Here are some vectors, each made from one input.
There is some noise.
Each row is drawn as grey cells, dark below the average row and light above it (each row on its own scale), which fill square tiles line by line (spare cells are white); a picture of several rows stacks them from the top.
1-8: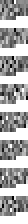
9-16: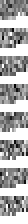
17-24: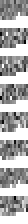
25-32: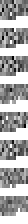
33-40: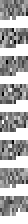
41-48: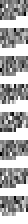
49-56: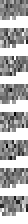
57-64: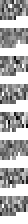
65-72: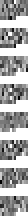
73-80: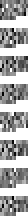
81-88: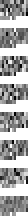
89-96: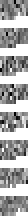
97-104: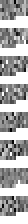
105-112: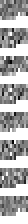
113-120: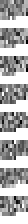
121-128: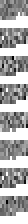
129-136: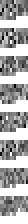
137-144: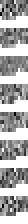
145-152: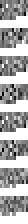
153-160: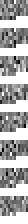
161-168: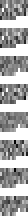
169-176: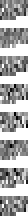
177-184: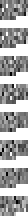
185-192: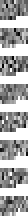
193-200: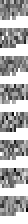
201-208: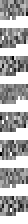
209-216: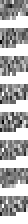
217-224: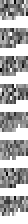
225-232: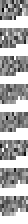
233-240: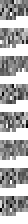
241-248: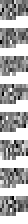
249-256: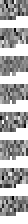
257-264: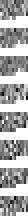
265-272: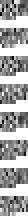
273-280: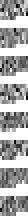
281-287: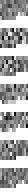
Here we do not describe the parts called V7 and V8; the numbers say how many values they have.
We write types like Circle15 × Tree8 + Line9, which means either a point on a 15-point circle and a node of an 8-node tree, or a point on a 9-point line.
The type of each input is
(Bool × V8 + V7) × Line6 + Line5.
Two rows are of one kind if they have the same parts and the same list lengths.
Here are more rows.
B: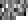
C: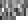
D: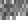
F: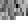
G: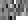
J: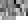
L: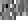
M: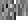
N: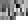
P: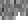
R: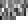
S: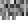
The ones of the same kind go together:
B, C, R
D, F, J, N, P, S
G, L, M

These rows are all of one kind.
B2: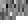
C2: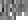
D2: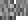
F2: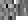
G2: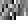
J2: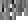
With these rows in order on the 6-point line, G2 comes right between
D2 and F2.
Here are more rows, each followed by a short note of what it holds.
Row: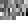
a point on a 6-point line, a true/false value and a value of V8
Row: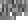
a point on a 6-point line and a value of V7
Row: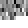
a point on a 6-point line, a true/false value and a value of V8
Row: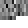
a point on a 6-point line and a value of V7
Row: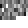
a point on a 5-point line
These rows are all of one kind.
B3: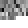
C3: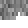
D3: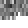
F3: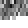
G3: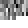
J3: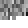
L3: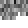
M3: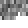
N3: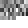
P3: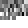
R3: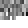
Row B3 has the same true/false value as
C3, L3 and M3.
